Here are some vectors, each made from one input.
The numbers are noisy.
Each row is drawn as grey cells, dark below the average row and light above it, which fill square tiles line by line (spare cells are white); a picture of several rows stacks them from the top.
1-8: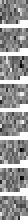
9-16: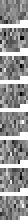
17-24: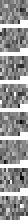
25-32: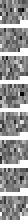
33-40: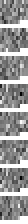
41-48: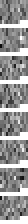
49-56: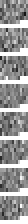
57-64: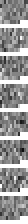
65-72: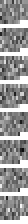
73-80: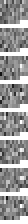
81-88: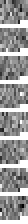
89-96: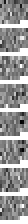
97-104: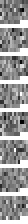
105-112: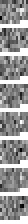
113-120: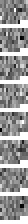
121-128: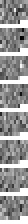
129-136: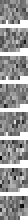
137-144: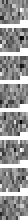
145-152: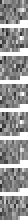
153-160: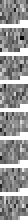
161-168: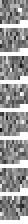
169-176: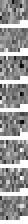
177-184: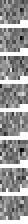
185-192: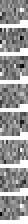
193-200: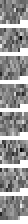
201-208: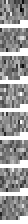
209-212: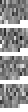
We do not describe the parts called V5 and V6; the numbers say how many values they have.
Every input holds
a node of an 11-node tree, together with either a true/false value and a value of V5, or a value of V6.
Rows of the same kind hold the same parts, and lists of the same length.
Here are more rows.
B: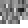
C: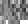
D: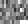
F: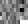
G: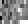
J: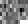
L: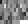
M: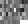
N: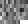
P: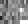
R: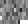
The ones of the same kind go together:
B, C, F, J, M, N, R
D, G, L, P

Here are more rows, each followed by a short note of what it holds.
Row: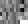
a node of an 11-node tree and a value of V6
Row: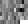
a node of an 11-node tree and a value of V6
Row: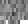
a node of an 11-node tree and a value of V6
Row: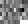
a node of an 11-node tree and a value of V6
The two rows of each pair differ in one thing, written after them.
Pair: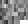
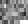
the true/false value
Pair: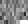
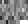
the true/false value
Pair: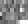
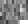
the true/false value
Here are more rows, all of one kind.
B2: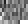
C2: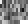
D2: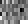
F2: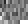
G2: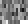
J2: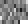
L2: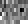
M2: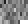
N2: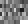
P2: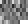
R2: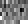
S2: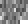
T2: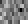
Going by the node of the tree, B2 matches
D2, F2, L2 and R2.
